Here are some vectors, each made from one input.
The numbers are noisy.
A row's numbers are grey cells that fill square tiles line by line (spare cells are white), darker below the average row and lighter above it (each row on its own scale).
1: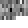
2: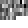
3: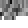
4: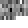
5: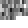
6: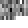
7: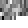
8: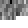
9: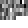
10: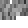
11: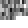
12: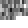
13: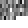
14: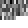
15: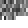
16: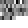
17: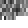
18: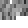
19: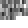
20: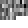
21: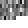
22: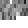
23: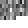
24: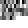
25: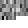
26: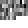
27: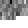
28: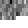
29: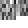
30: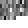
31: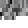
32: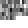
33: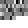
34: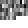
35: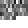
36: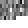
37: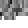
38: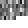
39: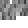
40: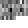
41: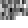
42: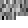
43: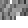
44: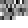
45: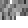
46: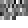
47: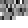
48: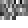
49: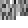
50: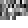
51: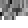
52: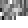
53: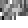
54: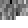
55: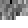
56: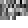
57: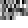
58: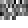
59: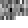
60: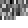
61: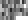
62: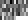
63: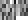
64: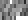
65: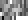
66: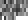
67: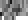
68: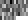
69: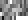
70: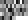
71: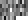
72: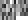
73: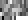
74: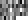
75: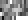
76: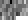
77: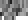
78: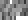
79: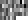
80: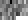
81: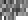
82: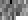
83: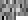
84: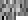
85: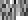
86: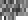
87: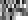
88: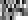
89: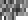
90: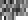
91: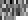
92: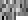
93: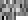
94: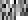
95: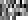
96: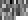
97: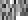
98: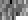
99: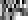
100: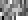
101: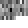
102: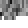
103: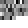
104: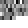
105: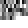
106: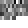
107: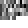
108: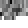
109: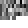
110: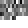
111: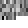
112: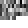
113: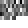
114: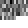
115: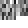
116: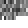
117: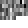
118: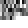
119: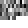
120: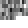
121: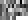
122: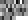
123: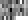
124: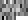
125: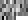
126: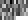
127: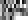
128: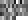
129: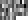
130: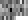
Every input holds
four true/false values.
